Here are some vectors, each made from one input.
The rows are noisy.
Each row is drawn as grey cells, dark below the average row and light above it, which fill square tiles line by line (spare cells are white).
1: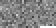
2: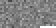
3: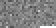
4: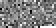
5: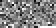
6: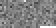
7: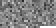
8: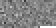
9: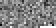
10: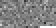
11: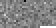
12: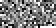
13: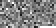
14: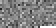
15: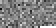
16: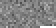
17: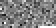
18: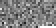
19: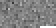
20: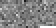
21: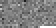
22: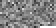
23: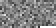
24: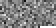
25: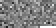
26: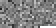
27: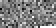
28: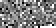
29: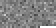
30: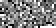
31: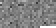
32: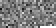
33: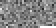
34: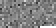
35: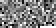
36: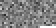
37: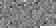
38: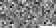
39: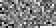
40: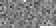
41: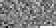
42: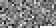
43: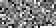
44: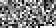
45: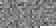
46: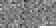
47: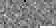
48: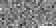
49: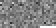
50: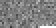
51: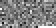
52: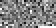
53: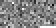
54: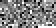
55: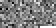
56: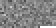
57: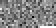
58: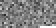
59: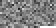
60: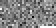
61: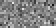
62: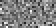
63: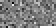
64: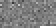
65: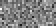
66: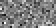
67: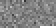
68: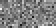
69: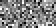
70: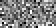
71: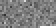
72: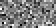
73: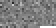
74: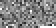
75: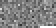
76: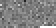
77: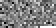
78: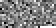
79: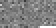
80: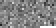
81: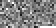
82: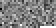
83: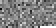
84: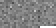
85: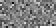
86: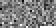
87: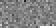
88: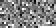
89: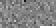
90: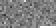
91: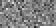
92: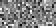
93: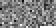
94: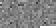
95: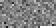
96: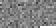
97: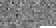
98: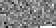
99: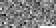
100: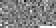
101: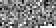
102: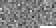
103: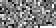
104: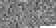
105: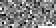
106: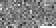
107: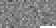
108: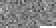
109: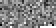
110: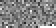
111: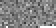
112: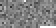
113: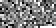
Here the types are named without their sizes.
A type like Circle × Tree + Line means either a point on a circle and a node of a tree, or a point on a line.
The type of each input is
Line + List(Circle).
